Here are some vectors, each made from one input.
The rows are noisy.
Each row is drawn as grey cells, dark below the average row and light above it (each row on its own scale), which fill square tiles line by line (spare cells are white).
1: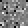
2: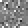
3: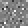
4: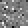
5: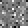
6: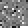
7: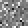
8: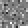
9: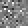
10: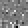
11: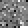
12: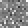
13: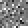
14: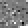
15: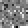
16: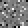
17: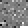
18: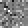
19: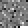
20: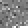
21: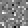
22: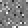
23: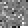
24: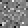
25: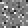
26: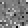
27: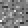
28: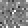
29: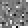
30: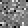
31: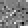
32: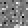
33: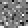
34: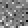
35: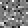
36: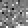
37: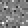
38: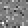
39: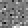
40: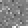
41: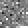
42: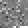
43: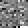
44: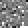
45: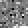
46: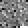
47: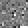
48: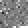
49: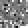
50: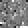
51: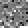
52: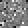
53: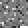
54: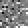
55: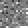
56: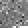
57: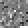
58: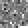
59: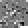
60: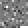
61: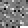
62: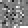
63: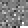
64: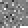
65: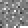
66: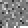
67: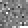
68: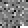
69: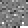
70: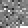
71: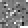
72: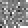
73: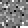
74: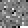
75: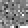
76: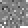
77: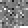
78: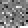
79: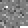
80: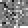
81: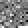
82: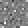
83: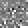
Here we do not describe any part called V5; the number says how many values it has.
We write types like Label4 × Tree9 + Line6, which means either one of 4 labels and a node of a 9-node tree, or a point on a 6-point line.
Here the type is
Bool × (Tree8 + V5).
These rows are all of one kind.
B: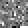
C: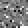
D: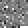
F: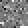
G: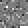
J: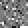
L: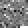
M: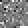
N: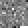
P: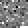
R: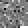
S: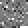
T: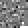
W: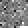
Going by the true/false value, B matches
N, T and W.
